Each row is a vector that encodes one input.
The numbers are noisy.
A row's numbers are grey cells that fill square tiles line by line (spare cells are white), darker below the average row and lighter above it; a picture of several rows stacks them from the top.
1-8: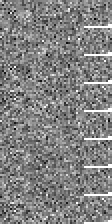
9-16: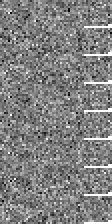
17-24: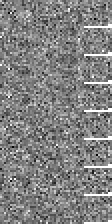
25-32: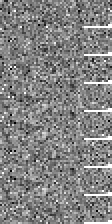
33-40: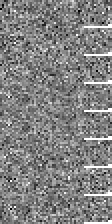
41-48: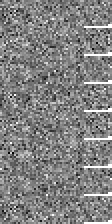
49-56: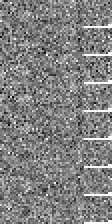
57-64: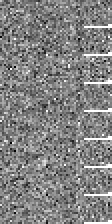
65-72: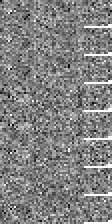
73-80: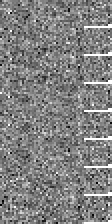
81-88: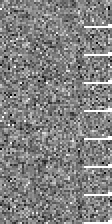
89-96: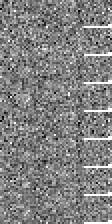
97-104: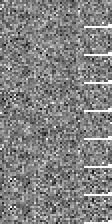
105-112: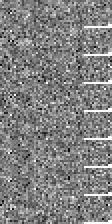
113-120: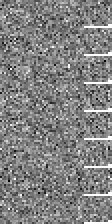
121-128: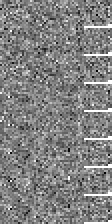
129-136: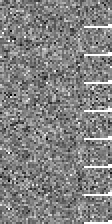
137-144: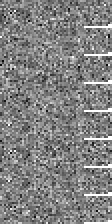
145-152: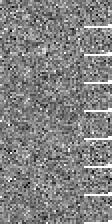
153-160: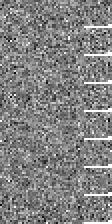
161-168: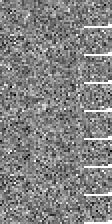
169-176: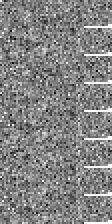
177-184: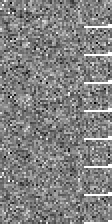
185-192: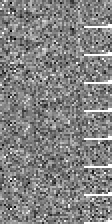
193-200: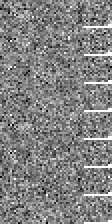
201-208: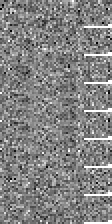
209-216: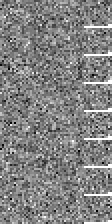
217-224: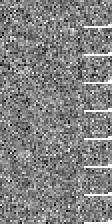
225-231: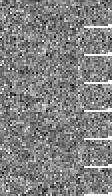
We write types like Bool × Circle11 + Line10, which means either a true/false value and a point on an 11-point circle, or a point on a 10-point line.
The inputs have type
Bool × Line5 × Line5.
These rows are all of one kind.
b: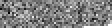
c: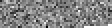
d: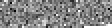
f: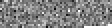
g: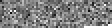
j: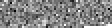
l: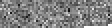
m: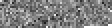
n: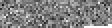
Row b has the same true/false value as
m and n.
